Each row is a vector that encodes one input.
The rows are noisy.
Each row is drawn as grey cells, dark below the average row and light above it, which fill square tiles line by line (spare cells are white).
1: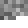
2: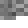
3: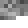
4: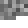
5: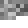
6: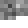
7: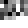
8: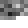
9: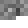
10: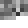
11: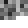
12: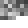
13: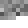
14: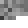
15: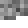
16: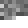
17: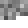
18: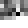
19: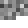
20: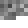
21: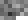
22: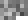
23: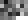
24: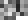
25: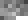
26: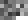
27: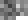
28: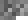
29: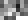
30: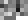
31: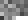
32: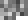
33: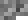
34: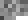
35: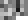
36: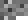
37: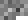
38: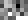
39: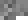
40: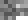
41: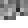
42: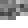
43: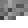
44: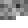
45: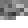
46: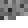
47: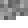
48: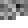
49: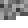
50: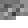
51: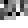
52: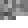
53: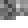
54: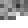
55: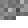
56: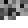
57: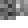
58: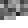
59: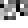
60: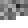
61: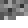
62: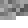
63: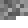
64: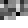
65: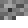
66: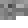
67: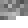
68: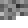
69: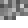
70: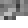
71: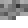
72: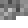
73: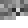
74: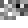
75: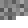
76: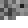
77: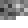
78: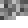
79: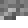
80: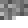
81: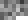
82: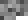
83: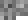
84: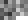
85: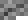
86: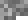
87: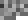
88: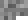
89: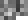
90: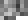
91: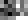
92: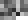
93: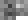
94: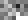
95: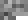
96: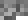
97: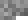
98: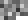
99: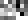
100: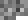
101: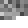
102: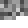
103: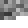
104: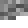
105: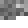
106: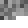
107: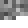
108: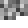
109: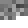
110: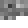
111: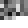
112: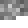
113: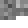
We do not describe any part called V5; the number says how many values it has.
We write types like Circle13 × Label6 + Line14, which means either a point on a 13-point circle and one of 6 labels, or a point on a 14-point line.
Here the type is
Bool × V5 + Line6.
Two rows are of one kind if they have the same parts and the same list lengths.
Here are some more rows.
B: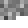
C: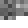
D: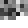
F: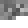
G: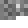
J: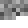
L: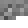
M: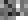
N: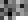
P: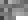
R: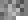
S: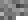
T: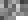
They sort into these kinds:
B, C, F, G, L, M
D, J, N, P, R, S, T

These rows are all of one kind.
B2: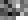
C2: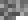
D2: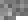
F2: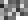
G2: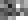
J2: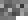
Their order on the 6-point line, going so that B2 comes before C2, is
B2, F2, G2, D2, C2, J2.
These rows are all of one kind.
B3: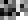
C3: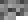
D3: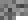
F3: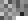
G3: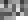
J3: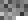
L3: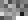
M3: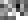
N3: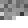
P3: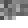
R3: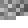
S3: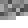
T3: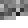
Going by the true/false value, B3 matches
D3 and M3.
